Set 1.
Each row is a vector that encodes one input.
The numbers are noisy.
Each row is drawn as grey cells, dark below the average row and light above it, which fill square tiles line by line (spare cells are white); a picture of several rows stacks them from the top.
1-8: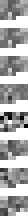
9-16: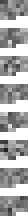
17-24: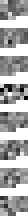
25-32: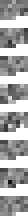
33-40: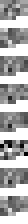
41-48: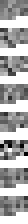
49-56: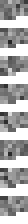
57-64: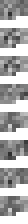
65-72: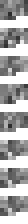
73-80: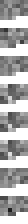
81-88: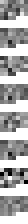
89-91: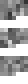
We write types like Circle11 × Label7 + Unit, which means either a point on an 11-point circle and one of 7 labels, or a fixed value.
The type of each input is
List2(Line5).
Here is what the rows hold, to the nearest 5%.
All of them are lists of up to two points on a 5-point line: about 5% are empty, 35% hold one and 60% two.
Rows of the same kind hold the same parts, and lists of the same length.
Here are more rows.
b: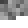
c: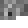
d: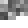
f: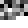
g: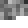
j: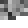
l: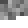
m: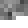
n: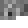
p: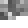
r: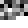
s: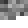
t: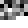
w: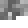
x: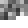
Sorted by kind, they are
b, c, g, j, l, m, n, s
d, p, w, x
f, r, t

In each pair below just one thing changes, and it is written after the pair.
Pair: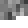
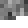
the place on the 5-point line in item 2 of the list
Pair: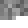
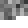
the place on the 5-point line in item 1 of the list
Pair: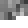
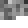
the place on the 5-point line in item 2 of the list
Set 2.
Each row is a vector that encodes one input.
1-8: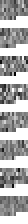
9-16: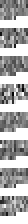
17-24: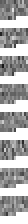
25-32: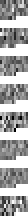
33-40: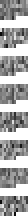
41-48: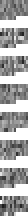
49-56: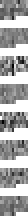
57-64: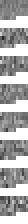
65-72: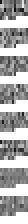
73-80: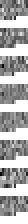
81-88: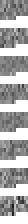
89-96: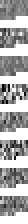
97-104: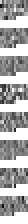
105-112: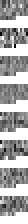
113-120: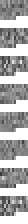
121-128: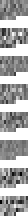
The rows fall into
2 kinds.
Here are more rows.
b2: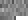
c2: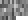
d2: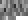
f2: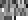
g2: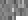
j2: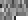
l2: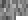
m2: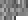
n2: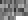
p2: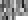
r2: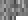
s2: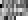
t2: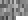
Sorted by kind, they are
b2, c2, d2, j2, t2
f2, g2, l2, m2, n2, p2, r2, s2

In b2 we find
a point on a 4-point line.
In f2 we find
a point on a 9-point line and a point on a 10-point line.
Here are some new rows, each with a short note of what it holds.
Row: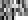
a point on a 4-point line
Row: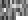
a point on a 4-point line
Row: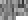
a point on a 9-point line and a point on a 10-point line
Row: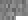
a point on a 9-point line and a point on a 10-point line
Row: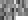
a point on a 4-point line
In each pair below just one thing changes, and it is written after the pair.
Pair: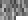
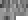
the place on the 9-point line
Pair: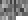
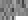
the place on the 10-point line
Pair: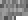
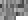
the place on the 10-point line
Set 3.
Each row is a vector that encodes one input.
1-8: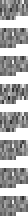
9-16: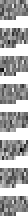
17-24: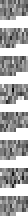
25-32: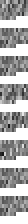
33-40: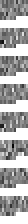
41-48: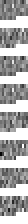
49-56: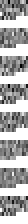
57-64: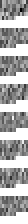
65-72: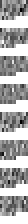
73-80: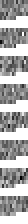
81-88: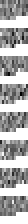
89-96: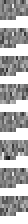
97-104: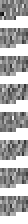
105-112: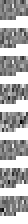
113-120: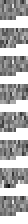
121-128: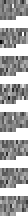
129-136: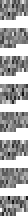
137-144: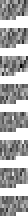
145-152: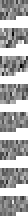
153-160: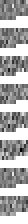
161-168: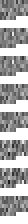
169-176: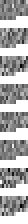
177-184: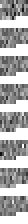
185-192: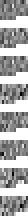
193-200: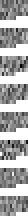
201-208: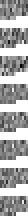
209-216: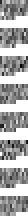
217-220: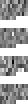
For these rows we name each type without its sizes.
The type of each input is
Bool × Bool × Bool + Tree.
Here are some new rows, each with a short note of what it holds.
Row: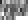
a node of a tree
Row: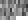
a node of a tree
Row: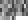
a node of a tree
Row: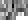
a node of a tree
